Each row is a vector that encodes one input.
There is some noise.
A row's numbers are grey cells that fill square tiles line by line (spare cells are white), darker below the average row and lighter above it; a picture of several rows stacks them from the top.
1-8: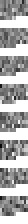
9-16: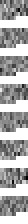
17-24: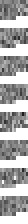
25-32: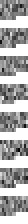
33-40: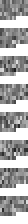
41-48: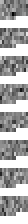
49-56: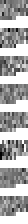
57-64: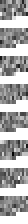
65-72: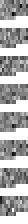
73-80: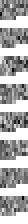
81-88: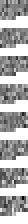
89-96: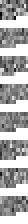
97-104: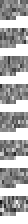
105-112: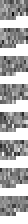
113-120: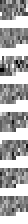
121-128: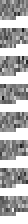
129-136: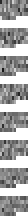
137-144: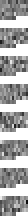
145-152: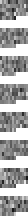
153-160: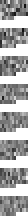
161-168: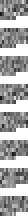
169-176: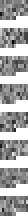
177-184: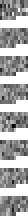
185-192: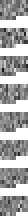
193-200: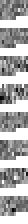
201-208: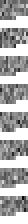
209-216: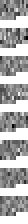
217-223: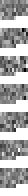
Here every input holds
a list of up to two points on a 9-point circle.
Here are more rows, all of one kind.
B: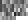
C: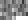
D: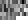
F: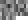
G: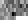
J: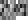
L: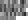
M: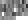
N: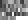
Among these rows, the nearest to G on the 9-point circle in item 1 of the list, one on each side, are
C and M.
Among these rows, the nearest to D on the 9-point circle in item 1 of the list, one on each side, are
F and L.
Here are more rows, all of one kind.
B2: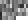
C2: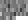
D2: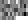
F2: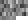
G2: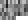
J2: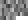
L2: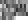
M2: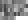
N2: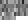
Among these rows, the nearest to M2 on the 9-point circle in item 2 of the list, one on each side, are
F2 and G2.
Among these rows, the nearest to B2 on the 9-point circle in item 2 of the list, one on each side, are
L2 and N2.
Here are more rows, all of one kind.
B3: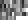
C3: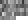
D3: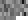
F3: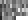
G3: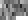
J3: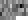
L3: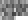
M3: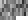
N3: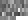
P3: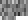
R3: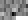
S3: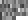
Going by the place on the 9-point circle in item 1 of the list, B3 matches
F3, J3 and S3.
